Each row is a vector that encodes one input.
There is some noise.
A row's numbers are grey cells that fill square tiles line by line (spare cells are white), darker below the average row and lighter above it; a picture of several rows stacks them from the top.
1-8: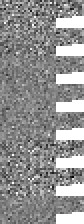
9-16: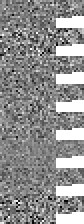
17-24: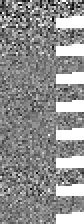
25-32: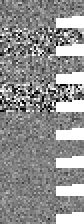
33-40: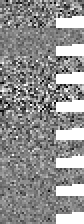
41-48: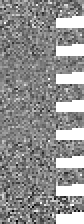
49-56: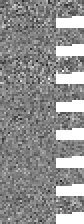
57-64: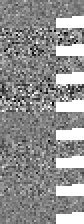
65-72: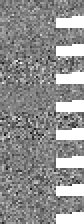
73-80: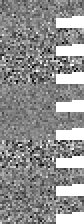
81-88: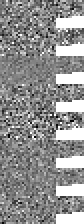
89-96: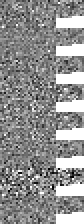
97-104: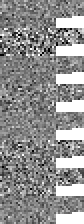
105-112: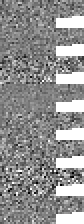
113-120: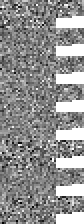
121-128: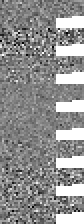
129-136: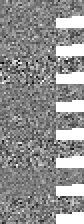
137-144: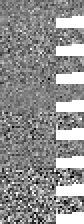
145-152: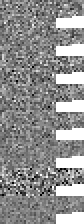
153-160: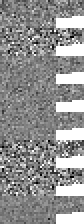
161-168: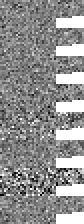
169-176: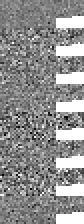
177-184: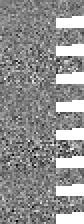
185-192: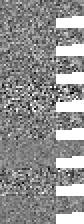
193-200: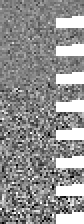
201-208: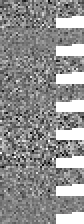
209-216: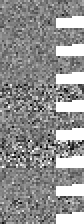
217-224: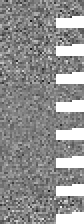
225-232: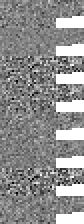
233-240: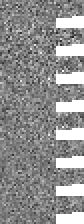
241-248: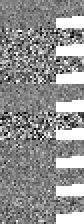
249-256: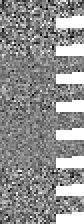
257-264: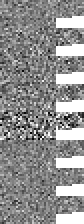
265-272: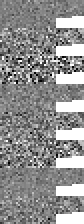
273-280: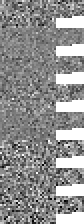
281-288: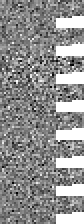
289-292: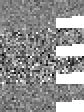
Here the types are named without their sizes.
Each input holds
a true/false value, together with either a point on a circle, or a fixed value.
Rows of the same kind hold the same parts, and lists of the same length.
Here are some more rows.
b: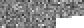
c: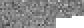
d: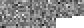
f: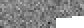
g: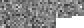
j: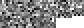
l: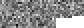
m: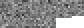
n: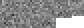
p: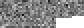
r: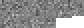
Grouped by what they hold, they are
b, g, j
c, d, f, l, m, n, p, r

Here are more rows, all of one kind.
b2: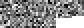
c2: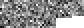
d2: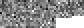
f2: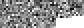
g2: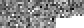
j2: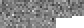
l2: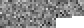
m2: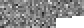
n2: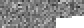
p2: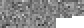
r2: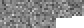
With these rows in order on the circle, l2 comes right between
f2 and p2.
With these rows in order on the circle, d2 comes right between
c2 and j2.
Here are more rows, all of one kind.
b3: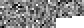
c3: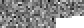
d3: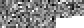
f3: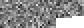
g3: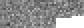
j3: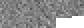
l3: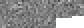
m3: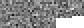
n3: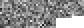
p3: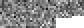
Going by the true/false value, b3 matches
g3, j3 and p3.
